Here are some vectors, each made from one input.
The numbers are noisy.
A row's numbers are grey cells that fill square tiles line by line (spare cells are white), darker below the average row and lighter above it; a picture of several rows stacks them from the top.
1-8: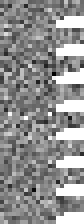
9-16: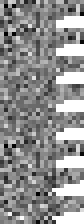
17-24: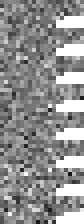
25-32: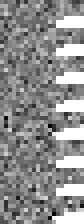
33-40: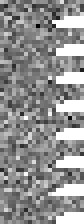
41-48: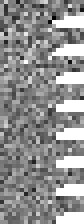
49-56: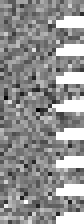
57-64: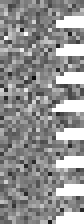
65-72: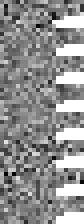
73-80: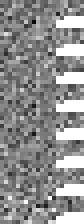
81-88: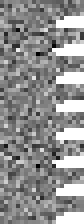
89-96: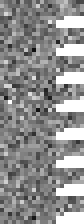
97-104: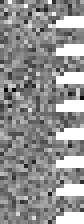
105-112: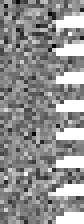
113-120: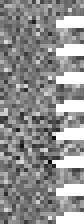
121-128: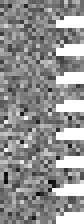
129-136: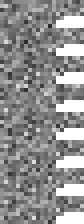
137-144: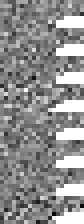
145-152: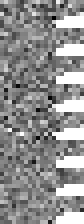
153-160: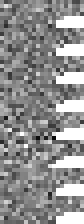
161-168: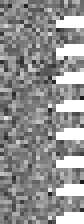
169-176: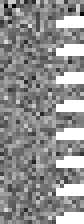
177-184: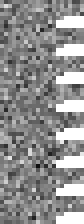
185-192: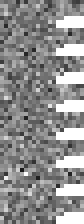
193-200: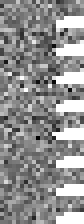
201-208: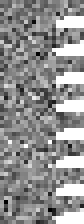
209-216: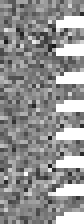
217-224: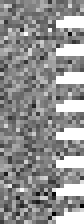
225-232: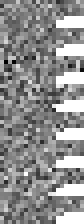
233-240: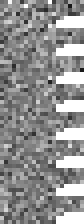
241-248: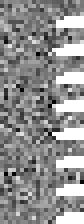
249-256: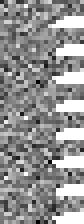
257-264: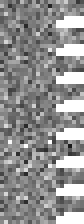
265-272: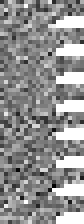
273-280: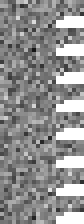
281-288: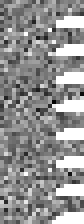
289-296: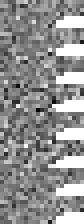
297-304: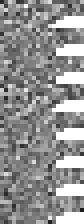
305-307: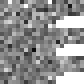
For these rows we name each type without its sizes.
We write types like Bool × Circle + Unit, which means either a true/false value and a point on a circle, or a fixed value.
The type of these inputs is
Bool × Bool × Bool × Bool × Bool + List(Line).
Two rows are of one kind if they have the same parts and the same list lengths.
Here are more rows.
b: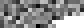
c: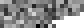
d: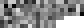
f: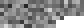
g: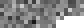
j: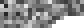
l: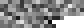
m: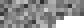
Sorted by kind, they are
b, c, l
d
f, g, m
j

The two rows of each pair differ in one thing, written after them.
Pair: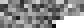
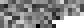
the place on the line in item 2 of the list
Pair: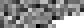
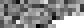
the place on the line in item 1 of the list
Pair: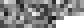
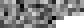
the place on the line in item 1 of the list
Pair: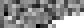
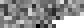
the place on the line in item 1 of the list
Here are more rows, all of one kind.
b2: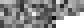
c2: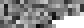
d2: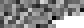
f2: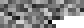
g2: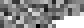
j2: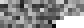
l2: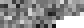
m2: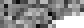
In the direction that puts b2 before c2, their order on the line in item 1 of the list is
f2, j2, l2, b2, g2, d2, m2, c2.
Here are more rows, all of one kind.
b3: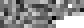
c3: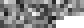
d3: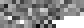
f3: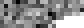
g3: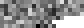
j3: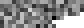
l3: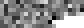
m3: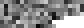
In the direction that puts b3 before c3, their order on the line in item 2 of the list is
f3, d3, g3, m3, j3, l3, b3, c3.
